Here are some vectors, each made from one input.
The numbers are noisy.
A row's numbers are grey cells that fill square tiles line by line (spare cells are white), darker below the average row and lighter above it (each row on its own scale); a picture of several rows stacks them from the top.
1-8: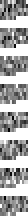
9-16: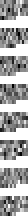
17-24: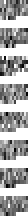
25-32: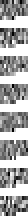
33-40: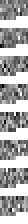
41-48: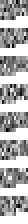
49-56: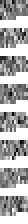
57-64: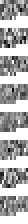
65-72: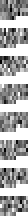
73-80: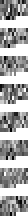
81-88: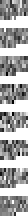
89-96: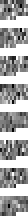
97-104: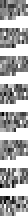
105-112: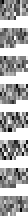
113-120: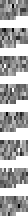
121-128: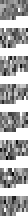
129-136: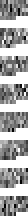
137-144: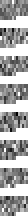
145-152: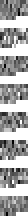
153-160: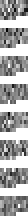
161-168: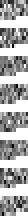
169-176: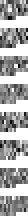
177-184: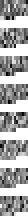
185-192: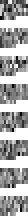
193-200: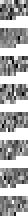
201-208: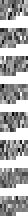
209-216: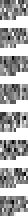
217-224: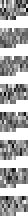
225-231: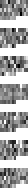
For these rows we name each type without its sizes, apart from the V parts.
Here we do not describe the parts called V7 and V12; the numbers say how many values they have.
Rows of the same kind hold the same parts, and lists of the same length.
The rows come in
2 kinds.
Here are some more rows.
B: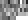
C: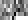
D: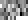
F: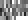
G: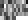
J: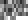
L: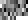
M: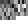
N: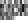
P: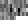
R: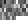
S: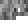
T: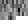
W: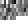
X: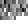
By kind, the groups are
B, G, M, P, T
C, D, F, J, L, N, R, S, W, X

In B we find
a label, a value of V7 and a value of V12.
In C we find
a point on a circle, a label and a value of V12.
